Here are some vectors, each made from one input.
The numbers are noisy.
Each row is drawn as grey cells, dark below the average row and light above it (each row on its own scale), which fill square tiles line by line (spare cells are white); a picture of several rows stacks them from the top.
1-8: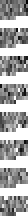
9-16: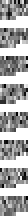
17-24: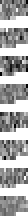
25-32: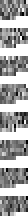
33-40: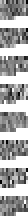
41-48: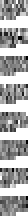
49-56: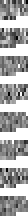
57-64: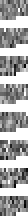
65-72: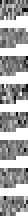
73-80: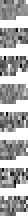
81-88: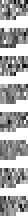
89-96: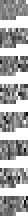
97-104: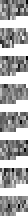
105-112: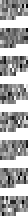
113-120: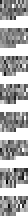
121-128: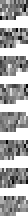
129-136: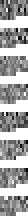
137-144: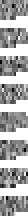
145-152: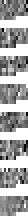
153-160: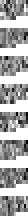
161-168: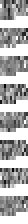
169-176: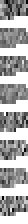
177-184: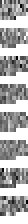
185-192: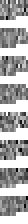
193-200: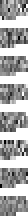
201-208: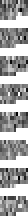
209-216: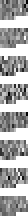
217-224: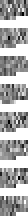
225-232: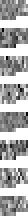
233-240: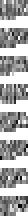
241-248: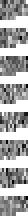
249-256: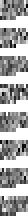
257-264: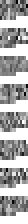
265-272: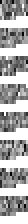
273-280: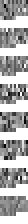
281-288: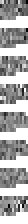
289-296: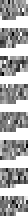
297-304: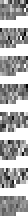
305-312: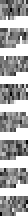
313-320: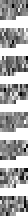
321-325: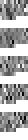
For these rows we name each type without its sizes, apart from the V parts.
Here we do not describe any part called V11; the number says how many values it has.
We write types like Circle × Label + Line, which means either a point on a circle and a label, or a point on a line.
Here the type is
(Bool × Bool × Bool × Bool + Label) × V11.
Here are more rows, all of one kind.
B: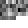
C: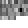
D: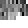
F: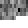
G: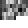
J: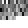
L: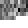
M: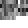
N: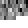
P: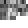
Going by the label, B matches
F, L, N and P.
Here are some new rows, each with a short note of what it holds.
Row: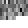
a label and a value of V11
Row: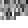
four true/false values and a value of V11
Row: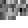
a label and a value of V11
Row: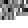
four true/false values and a value of V11
